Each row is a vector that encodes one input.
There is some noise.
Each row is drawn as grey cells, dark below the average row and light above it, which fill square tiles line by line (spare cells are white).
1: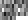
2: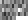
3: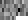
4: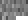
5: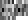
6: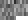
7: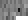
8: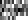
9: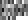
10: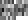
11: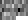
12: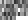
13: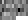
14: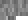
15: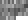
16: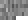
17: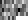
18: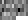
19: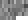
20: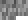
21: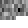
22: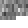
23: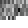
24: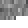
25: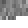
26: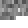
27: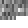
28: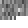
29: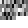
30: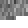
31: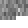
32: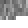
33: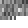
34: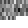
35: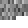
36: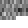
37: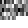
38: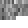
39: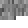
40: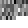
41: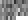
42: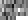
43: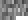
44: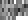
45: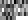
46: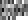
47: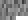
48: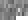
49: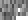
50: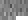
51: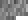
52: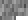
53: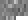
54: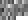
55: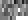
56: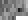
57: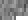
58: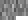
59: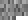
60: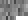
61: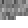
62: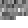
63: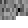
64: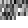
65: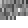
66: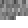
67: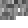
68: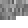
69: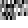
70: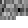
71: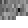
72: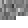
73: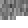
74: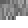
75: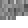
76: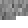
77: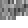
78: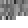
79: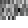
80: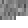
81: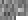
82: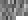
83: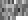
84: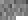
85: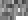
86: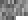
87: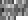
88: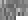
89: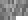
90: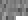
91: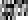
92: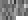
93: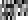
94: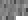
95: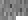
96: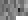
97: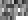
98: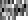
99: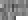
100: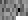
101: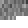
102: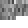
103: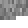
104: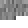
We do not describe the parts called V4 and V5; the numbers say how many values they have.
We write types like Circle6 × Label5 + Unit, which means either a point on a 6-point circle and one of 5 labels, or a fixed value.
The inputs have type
Bool × (Circle6 + V5) × V4.
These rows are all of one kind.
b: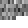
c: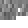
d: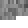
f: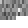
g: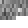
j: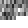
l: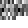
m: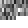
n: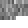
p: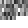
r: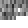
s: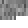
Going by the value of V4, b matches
c and l.
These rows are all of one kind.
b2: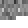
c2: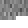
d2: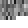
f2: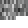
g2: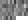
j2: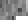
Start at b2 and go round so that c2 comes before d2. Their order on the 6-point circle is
b2, f2, c2, g2, d2, j2.
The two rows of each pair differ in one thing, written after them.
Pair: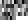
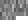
the value of V4
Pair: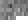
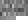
the value of V4
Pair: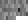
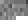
the place on the 6-point circle
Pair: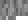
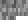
the value of V4
